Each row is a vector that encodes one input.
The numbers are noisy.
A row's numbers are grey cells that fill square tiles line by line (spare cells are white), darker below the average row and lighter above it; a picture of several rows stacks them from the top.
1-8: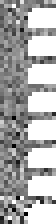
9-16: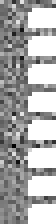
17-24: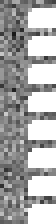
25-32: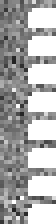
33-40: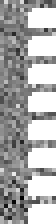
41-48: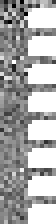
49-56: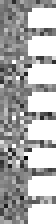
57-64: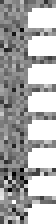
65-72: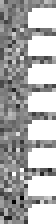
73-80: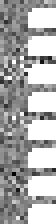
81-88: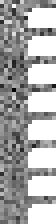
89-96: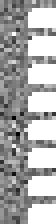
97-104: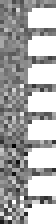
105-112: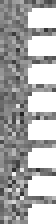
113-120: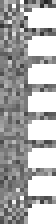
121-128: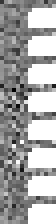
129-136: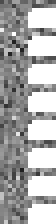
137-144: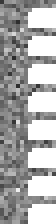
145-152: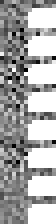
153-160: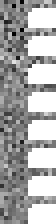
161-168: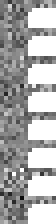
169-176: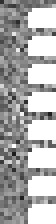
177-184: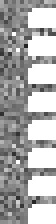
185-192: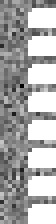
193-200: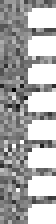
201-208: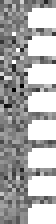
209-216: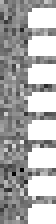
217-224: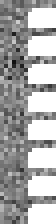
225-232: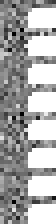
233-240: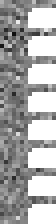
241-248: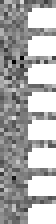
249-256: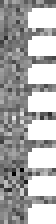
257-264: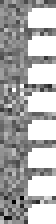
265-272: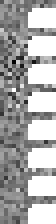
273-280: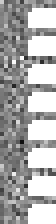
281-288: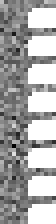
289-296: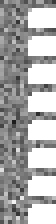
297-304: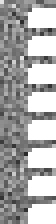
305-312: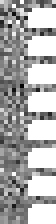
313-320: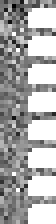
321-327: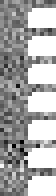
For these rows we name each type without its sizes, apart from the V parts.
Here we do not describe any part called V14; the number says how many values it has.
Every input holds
either a node of a tree and a true/false value, or a value of V14.
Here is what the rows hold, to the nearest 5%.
About 45% of them hold a node of a tree and a true/false value. The rest hold a value of V14.
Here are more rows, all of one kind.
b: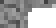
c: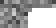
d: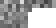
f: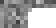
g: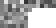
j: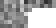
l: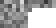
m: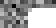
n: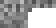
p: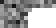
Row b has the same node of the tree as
j and l.
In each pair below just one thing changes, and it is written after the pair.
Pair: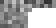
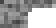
the true/false value
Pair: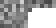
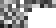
the node of the tree
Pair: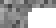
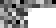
the true/false value
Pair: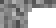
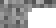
the node of the tree
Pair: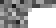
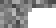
the node of the tree
